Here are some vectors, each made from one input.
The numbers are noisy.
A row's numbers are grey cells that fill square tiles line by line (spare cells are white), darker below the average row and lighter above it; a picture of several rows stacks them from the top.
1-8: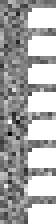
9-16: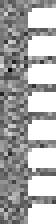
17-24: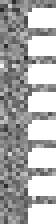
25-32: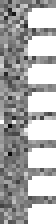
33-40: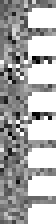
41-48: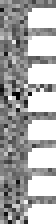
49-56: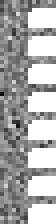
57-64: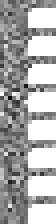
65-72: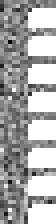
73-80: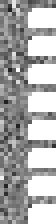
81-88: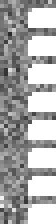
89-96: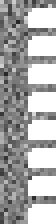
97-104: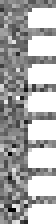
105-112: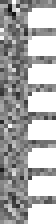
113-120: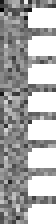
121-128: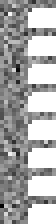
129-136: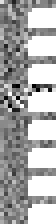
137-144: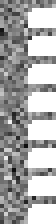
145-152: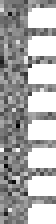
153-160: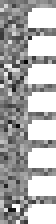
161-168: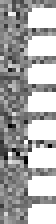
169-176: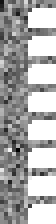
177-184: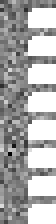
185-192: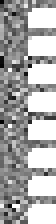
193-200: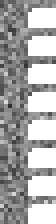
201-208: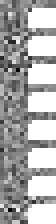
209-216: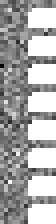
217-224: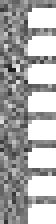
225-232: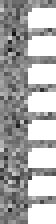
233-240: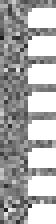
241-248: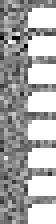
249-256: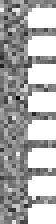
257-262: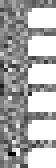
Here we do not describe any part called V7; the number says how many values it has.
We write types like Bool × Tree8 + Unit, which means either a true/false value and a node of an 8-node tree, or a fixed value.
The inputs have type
List2(Bool × Label10 × V7).
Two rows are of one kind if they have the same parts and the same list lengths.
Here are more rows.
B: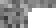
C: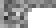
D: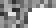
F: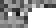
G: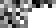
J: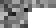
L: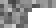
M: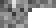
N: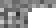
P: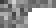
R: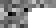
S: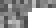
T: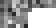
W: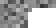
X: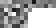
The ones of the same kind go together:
B, C, D, F, J, L, N, R, S, W
G
M, P, T, X

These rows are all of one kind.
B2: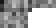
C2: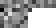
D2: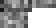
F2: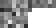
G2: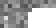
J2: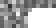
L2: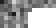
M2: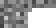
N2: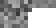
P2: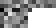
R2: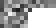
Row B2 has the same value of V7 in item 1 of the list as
L2 and R2.
